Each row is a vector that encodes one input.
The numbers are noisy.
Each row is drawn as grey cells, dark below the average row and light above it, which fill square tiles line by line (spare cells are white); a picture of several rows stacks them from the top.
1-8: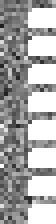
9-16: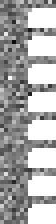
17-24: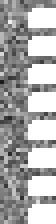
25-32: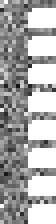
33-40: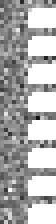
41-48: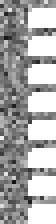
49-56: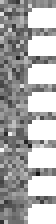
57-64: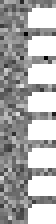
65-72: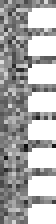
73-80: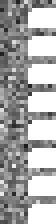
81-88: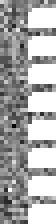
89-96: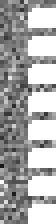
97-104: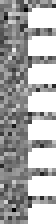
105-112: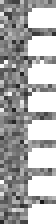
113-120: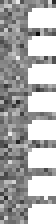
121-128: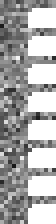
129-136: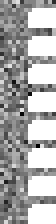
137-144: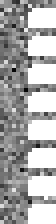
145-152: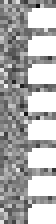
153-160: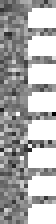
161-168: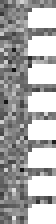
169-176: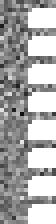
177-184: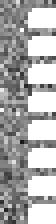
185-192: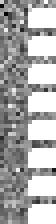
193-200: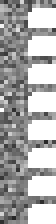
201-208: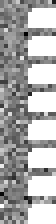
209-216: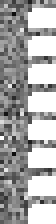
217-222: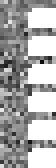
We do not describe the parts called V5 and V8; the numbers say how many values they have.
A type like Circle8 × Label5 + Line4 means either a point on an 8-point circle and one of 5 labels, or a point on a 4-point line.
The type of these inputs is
Line7 × (Line7 + V5) + V8.
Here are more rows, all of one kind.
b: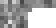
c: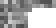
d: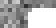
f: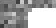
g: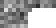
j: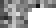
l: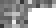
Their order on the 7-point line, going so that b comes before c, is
j, g, d, b, c, f, l.
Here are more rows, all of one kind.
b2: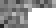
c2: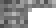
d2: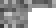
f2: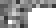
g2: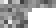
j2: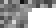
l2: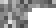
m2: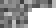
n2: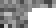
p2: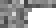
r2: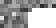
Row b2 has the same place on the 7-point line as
d2, j2 and n2.
